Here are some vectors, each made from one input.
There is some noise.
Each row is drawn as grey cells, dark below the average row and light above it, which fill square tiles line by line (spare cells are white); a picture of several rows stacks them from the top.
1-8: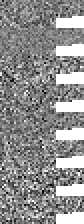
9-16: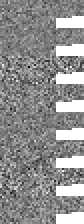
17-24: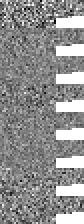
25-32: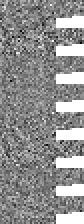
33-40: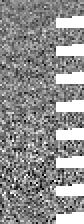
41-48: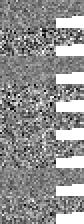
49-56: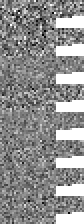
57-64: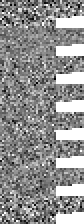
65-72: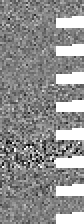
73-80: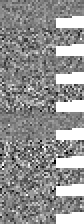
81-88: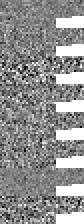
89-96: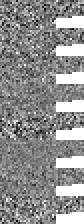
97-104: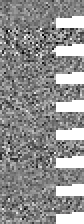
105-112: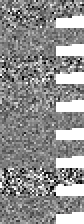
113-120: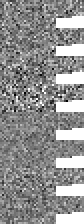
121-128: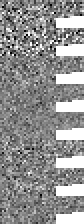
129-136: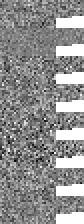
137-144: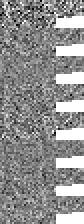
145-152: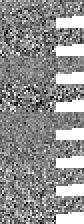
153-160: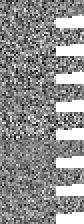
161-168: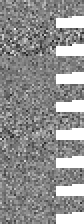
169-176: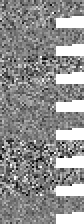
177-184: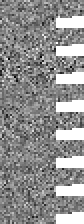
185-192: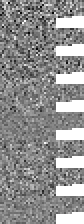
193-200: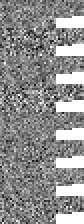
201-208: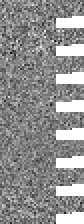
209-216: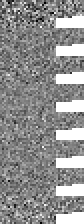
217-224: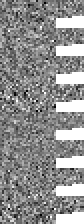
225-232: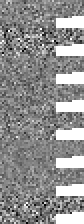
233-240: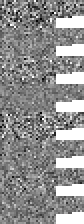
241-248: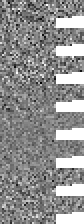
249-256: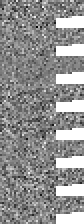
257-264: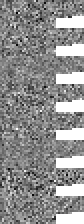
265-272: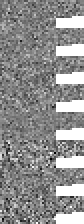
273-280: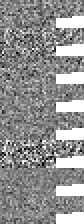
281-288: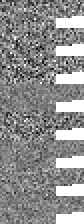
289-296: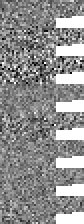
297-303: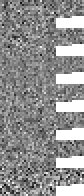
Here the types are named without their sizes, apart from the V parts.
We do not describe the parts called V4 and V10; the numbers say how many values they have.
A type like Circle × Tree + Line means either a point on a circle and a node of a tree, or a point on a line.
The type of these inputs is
Bool × Bool × Bool × List(Line) × Tree × V4 × V10.
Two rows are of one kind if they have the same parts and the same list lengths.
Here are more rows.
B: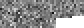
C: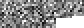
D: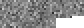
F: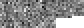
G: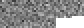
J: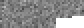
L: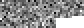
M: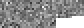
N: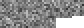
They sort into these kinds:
B, C, D, F
G, J
L, M, N

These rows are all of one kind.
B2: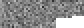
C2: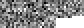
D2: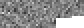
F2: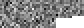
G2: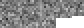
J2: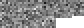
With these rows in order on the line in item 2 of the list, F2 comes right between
G2 and J2.
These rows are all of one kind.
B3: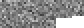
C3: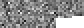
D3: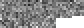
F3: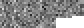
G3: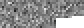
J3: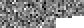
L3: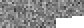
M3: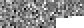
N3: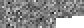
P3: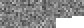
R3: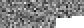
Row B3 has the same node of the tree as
J3 and P3.
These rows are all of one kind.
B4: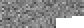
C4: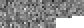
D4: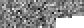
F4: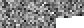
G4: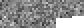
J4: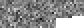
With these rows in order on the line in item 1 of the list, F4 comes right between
G4 and J4.
